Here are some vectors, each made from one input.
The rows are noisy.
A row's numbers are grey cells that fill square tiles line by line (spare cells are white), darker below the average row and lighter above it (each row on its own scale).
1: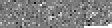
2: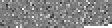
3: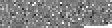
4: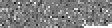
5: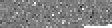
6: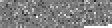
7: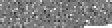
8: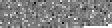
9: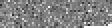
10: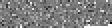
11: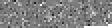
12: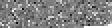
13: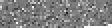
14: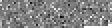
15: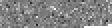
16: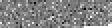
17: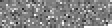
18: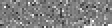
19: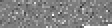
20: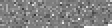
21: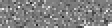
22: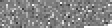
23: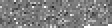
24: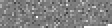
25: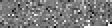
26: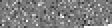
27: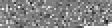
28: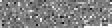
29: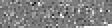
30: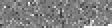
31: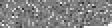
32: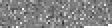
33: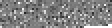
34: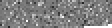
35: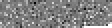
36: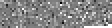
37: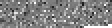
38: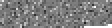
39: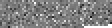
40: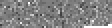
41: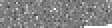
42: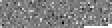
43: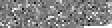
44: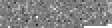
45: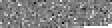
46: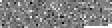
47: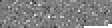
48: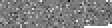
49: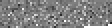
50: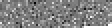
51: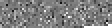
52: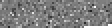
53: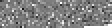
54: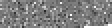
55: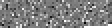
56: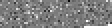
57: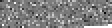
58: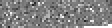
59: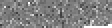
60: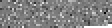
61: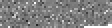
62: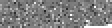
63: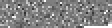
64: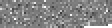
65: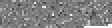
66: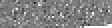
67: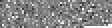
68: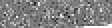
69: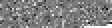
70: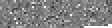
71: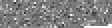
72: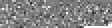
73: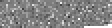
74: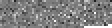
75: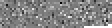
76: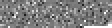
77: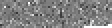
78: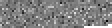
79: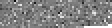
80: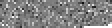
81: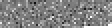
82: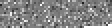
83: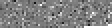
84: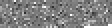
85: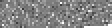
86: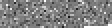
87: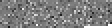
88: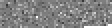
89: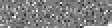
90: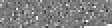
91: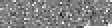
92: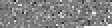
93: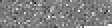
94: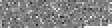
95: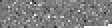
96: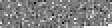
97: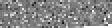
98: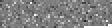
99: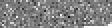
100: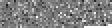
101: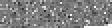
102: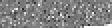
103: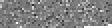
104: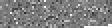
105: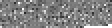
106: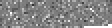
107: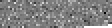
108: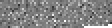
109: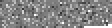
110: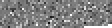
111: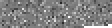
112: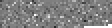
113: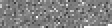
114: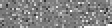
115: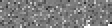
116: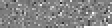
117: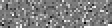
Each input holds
a list of up to two points on a 7-point line.
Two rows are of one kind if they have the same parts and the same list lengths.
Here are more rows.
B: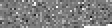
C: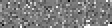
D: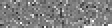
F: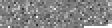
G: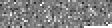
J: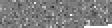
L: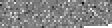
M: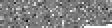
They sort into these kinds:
B, C, F, J, M
D
G, L

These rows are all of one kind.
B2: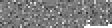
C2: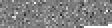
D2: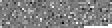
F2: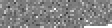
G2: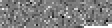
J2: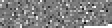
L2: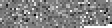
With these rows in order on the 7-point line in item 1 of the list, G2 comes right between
C2 and D2.
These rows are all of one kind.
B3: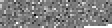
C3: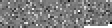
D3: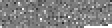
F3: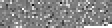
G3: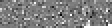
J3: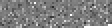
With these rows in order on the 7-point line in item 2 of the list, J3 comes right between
D3 and G3.
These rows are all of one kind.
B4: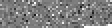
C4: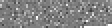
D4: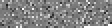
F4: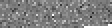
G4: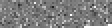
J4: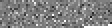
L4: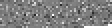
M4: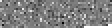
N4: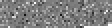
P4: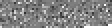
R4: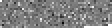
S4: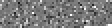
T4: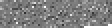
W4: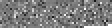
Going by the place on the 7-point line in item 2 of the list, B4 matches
D4, N4, R4 and T4.
